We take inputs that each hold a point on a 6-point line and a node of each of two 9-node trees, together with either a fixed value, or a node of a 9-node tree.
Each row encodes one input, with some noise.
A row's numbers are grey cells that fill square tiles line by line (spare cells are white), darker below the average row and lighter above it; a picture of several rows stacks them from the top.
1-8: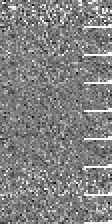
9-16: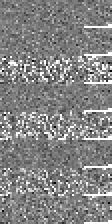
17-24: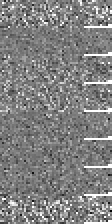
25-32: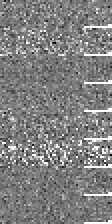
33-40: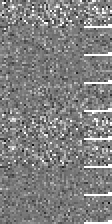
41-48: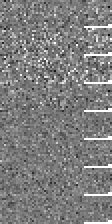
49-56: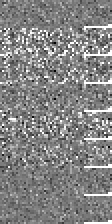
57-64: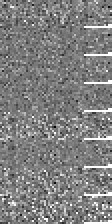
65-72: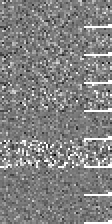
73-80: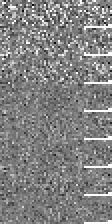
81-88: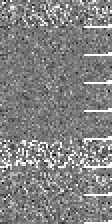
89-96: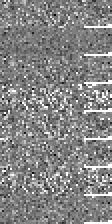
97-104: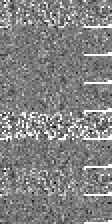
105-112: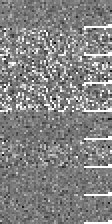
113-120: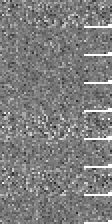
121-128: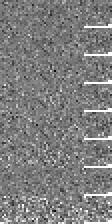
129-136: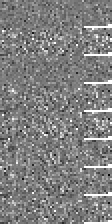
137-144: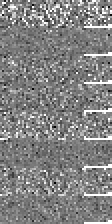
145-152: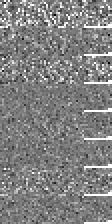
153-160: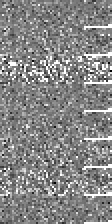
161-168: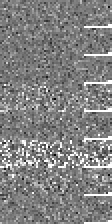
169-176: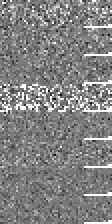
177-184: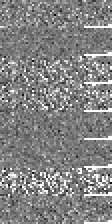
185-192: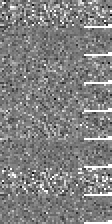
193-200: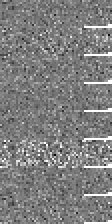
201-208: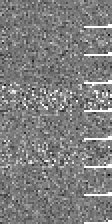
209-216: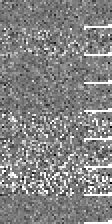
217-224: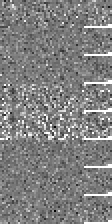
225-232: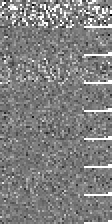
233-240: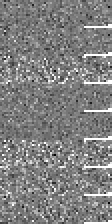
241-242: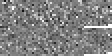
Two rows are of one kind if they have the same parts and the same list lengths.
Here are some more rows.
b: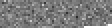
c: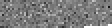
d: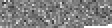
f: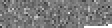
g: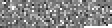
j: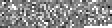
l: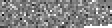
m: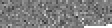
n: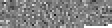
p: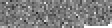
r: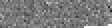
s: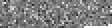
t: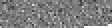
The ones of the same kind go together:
b, d, r
c, f, g, j, l, m, n, p, s, t

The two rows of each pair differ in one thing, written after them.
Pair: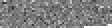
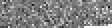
the place on the 6-point line
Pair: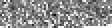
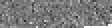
the place on the 6-point line
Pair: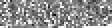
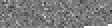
the node of one of the two trees
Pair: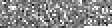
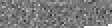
the node of one of the two trees
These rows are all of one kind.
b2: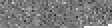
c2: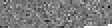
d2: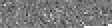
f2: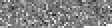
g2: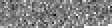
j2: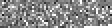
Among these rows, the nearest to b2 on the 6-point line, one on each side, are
c2 and g2.
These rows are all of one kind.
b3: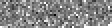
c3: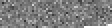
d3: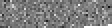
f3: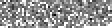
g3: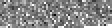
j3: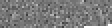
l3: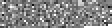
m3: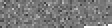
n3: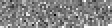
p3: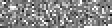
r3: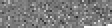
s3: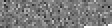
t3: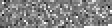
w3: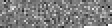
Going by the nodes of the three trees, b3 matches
f3, s3 and t3.
